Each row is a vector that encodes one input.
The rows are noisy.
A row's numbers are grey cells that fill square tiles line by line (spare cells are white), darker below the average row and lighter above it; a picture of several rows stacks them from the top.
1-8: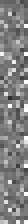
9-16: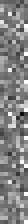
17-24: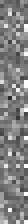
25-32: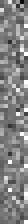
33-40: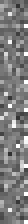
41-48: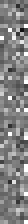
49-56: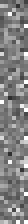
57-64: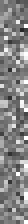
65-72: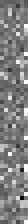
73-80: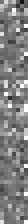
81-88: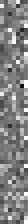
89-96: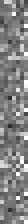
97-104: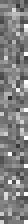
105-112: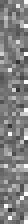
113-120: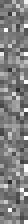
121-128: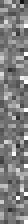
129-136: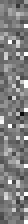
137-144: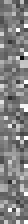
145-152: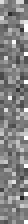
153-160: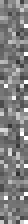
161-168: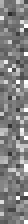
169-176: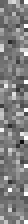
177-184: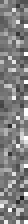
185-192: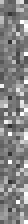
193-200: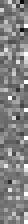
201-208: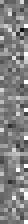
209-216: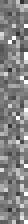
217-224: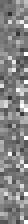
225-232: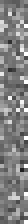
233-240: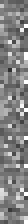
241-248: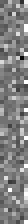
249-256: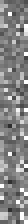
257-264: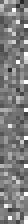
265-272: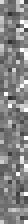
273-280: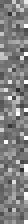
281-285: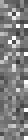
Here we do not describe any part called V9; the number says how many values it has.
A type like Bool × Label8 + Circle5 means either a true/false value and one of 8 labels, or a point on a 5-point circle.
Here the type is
Circle11 × (Line5 + Line7) + List2(Bool × V9).
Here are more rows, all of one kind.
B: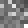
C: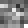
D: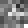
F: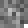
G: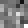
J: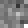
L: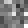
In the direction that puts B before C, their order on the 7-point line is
L, B, D, C, J, G, F.
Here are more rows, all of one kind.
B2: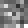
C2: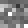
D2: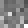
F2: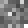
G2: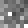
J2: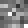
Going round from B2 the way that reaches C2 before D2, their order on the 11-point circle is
B2, J2, F2, C2, G2, D2.
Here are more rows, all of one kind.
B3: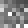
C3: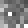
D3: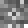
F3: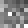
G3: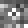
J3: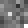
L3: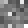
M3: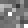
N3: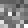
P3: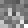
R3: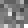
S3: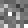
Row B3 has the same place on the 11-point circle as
C3 and F3.
